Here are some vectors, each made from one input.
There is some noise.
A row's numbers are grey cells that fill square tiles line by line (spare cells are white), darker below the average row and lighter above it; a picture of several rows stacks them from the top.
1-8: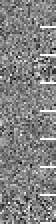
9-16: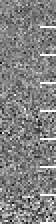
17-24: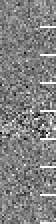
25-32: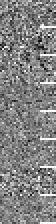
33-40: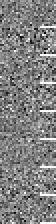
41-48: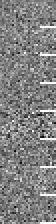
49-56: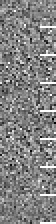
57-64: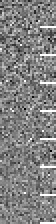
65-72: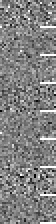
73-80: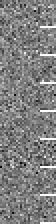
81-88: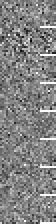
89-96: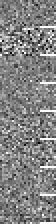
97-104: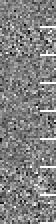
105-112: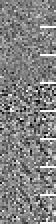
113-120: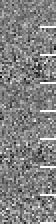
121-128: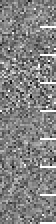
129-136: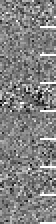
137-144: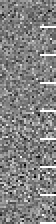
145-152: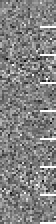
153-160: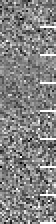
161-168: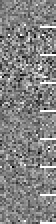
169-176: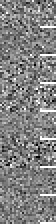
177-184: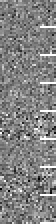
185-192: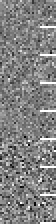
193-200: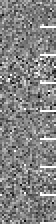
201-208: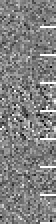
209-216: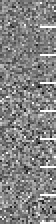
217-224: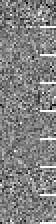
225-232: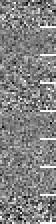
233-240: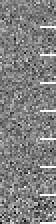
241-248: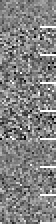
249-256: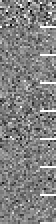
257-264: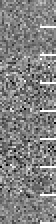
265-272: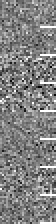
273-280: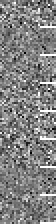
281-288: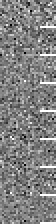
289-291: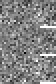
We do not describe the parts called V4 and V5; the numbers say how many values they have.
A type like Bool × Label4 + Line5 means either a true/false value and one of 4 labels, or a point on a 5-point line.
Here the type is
Bool × (List2(V5) + Tree8 × V4) + Circle6.
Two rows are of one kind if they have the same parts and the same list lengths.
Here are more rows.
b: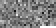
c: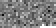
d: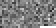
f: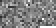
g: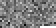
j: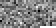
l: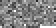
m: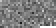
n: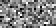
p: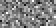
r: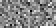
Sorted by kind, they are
b, c, g
d, m
f
j, l
n, p, r

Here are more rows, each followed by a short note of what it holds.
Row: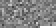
a node of an 8-node tree, a true/false value and a value of V4
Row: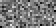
a true/false value, together with a list of two items
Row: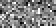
a point on a 6-point circle
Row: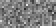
a true/false value, together with a list of two items
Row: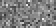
a true/false value, together with the empty list
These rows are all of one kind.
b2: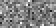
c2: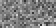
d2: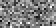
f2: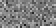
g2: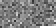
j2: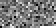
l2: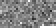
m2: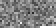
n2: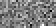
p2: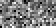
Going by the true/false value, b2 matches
f2 and p2.
